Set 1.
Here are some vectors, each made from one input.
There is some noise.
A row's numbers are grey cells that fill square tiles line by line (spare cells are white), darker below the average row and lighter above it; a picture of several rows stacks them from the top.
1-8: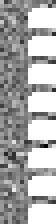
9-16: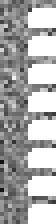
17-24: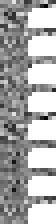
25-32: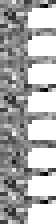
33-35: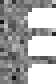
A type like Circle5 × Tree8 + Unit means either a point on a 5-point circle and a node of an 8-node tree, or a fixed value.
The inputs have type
Bool × Bool × Bool + Unit.
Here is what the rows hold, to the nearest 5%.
About 20% of them hold a fixed value. The rest hold three true/false values.
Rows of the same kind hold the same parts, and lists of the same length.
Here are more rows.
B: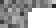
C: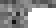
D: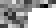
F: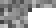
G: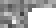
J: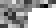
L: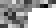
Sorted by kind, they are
B, C, F, G
D, J, L

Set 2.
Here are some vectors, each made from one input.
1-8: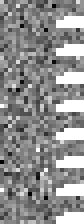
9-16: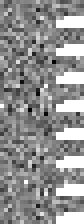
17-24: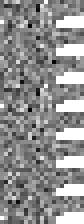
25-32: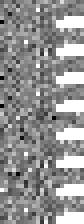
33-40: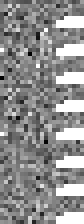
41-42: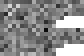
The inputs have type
Tree9.
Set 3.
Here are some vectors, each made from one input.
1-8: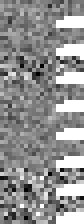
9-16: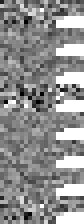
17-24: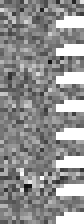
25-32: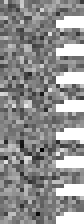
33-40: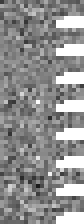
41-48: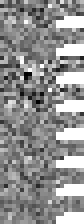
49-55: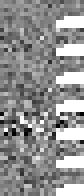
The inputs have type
Bool × Bool × Bool × Bool.
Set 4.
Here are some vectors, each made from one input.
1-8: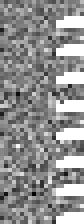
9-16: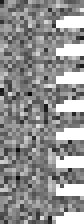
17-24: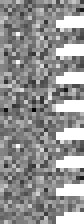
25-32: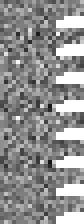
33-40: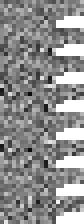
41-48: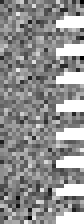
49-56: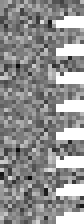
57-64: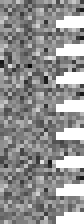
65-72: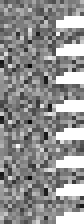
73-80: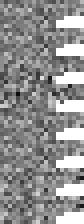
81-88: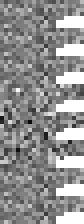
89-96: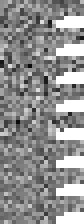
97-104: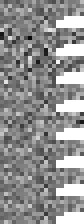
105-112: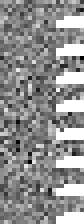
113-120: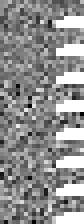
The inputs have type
Tree12.
